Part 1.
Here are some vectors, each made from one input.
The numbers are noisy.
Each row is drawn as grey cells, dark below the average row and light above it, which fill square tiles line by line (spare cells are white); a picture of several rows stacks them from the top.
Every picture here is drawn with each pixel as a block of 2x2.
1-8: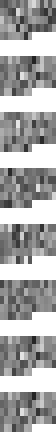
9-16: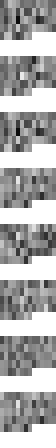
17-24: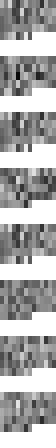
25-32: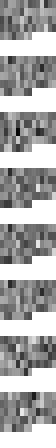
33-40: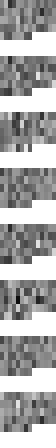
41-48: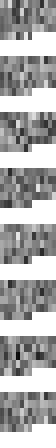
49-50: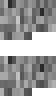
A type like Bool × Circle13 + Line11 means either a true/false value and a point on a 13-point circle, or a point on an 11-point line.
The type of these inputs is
Line9.
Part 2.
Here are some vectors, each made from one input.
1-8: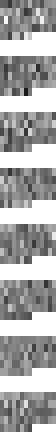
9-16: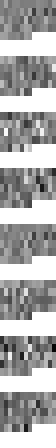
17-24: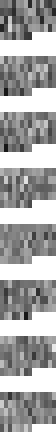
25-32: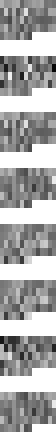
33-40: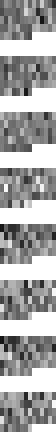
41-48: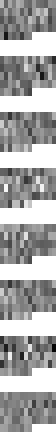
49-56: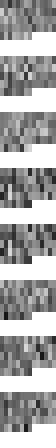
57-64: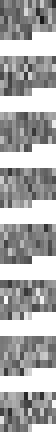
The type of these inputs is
Line3 × Line5.
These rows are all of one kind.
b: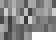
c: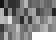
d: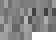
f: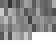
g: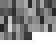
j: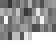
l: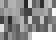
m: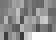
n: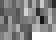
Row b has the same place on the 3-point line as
j, l and m.
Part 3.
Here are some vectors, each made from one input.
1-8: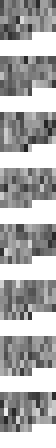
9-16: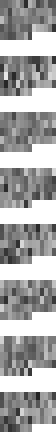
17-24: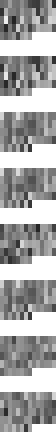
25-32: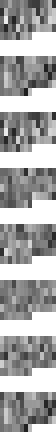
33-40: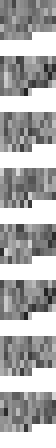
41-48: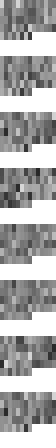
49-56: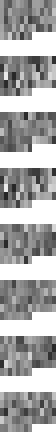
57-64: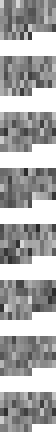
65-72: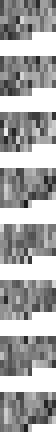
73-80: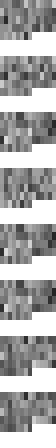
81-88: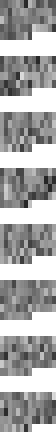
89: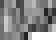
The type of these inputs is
Line10.
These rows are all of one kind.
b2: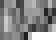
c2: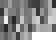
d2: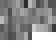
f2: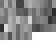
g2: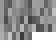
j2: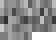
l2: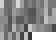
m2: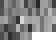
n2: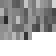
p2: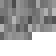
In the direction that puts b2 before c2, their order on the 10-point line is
b2, f2, n2, j2, p2, g2, l2, d2, m2, c2.
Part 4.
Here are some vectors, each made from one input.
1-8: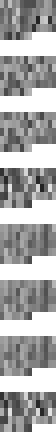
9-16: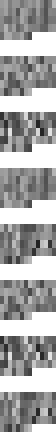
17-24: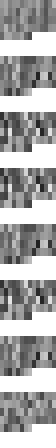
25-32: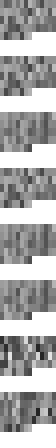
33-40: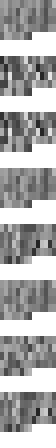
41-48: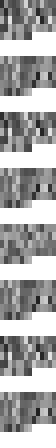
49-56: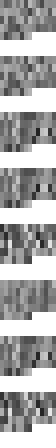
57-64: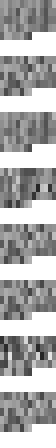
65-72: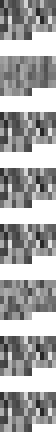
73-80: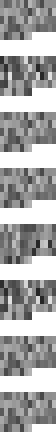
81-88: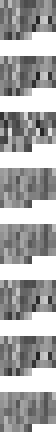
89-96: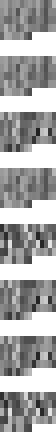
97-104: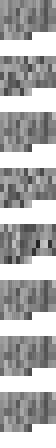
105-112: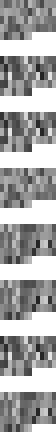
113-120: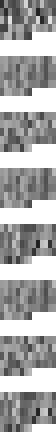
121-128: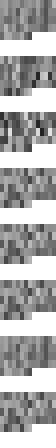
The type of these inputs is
Line4.
